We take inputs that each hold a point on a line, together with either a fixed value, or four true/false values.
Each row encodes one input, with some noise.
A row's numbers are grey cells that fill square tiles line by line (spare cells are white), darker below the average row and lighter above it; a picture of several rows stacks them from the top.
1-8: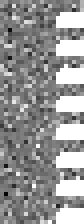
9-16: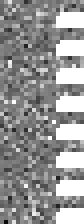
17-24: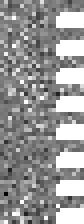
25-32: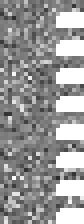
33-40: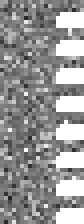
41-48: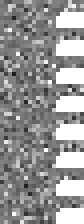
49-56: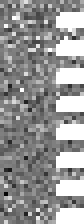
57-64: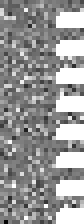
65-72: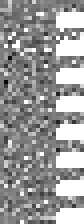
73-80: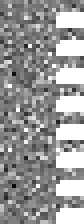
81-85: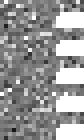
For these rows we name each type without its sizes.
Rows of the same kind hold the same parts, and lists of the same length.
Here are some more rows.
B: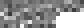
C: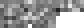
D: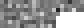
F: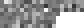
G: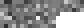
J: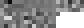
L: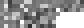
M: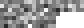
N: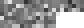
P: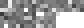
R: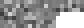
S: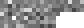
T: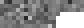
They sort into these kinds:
B, C, D, F, G, J, L, M, N, P, R, S
T

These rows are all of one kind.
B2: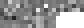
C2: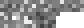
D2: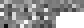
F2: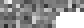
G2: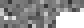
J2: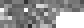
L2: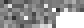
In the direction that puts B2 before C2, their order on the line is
F2, B2, L2, J2, G2, D2, C2.
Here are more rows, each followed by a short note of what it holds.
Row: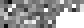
a point on a line and four true/false values
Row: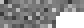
a point on a line
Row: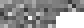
a point on a line
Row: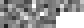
a point on a line and four true/false values
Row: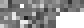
a point on a line
